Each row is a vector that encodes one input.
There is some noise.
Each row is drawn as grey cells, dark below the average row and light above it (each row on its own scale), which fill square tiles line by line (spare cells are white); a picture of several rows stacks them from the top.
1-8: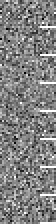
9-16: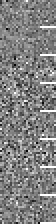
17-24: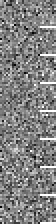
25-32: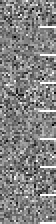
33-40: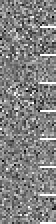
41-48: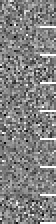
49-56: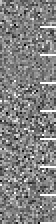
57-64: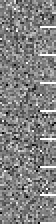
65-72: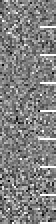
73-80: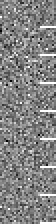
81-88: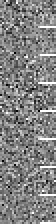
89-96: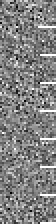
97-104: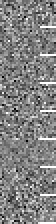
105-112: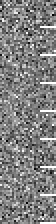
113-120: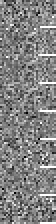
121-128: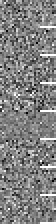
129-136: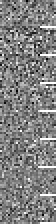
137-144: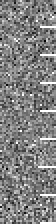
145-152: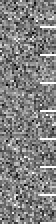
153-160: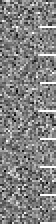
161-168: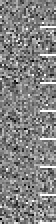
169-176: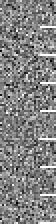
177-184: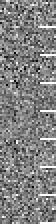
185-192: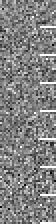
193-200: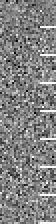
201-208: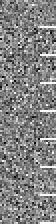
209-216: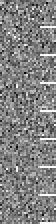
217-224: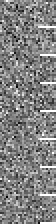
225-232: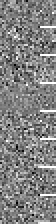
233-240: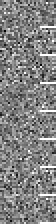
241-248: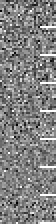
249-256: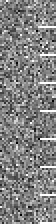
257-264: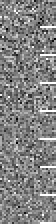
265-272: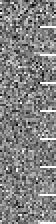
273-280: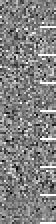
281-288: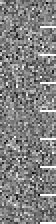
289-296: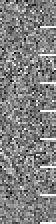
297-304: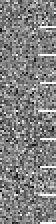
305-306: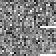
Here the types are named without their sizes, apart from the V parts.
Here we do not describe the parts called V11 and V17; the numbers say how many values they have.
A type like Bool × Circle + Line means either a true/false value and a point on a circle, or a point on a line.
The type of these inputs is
(Bool × Label × V17 + Unit) × V11.
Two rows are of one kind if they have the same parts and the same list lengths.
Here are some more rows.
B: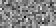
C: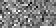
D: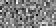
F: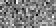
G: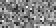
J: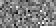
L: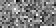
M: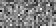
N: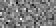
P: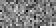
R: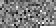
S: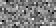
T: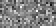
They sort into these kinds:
B, C, G, L, M, N, P, T
D, F, J, R, S

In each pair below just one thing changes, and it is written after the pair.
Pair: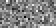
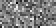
the label
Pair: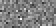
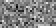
the label
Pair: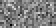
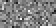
the value of V17
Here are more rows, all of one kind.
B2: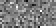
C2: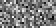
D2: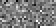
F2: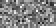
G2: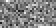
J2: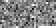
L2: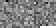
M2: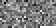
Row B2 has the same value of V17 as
C2 and G2.
